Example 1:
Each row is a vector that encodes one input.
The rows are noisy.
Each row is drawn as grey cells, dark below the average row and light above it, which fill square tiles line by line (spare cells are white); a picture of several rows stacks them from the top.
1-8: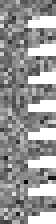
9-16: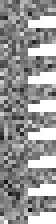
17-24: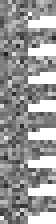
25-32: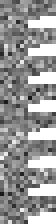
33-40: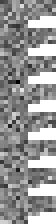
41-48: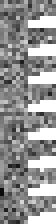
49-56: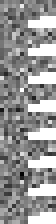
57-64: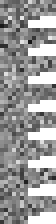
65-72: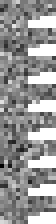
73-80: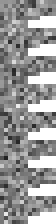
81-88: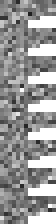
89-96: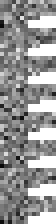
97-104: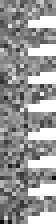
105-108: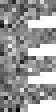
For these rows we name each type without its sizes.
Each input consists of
a node of a tree, together with either a point on a circle, or a point on a line.
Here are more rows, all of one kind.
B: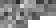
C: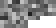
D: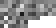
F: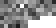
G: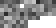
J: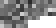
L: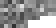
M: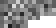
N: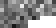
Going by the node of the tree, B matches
C and G.
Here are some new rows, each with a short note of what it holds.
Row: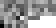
a point on a circle and a node of a tree
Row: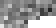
a point on a circle and a node of a tree
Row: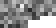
a point on a line and a node of a tree
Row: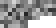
a point on a circle and a node of a tree
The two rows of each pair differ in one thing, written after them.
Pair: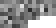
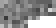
the place on the line
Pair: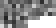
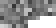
the node of the tree
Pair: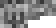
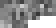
the node of the tree
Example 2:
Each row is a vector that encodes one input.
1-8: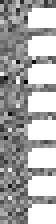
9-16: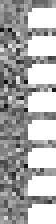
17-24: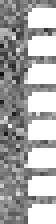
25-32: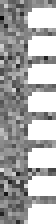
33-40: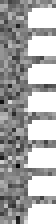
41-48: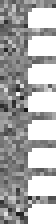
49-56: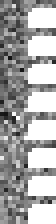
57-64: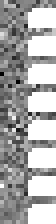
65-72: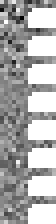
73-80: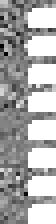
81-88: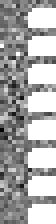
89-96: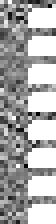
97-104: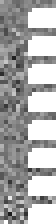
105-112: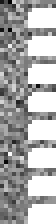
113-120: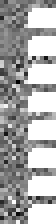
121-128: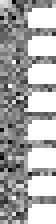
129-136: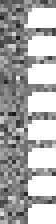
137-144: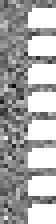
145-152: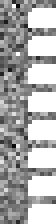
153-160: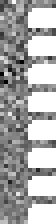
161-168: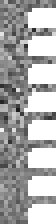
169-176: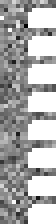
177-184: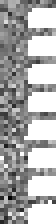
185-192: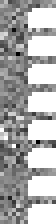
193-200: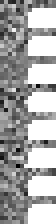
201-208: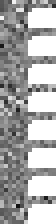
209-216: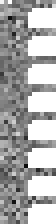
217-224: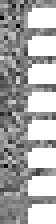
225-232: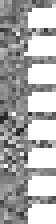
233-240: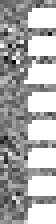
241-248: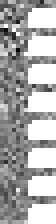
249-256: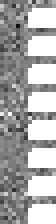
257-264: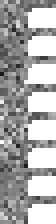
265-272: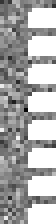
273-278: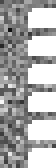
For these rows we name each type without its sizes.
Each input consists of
three true/false values, together with either a label, or a node of a tree.
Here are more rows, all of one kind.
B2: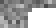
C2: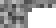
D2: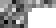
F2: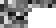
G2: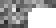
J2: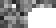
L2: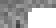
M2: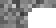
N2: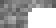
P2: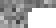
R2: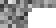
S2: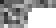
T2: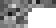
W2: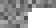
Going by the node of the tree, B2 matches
D2, P2 and S2.
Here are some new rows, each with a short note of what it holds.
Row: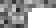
a node of a tree and three true/false values
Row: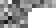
a node of a tree and three true/false values
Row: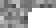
a node of a tree and three true/false values
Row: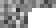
a label and three true/false values
